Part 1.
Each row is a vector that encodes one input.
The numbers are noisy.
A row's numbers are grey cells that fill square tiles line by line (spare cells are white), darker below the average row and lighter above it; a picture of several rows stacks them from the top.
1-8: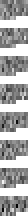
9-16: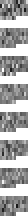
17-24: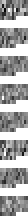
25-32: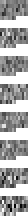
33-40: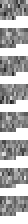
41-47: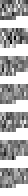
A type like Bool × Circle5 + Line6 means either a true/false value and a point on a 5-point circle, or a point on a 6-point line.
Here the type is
Circle6.
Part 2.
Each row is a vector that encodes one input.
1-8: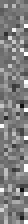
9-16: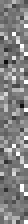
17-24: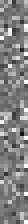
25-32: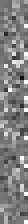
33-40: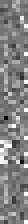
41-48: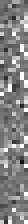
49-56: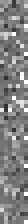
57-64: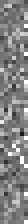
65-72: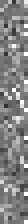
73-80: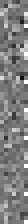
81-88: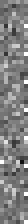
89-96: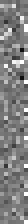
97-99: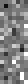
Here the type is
Tree11.
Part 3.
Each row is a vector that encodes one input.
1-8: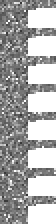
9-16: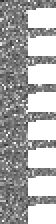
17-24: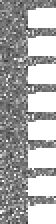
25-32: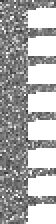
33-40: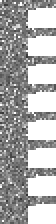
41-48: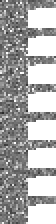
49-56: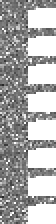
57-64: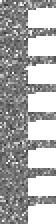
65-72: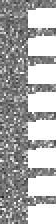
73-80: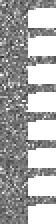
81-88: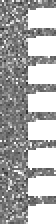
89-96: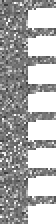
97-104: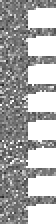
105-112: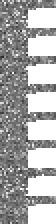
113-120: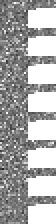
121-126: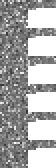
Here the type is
Tree9.
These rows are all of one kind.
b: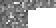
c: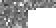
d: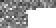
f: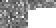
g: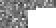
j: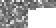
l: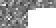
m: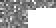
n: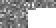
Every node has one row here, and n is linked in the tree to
f and g.
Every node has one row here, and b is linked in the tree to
c and g.
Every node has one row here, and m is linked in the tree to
d.
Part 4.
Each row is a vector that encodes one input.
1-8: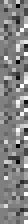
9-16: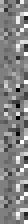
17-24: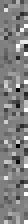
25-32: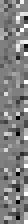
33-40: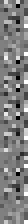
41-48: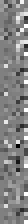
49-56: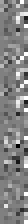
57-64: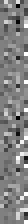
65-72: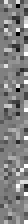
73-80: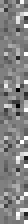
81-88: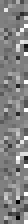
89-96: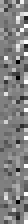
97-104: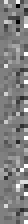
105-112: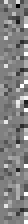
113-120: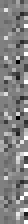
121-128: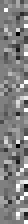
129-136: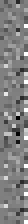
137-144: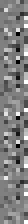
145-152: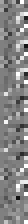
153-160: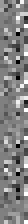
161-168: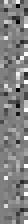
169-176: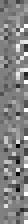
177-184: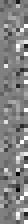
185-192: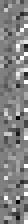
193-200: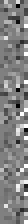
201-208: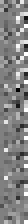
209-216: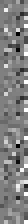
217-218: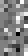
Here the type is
Line4.
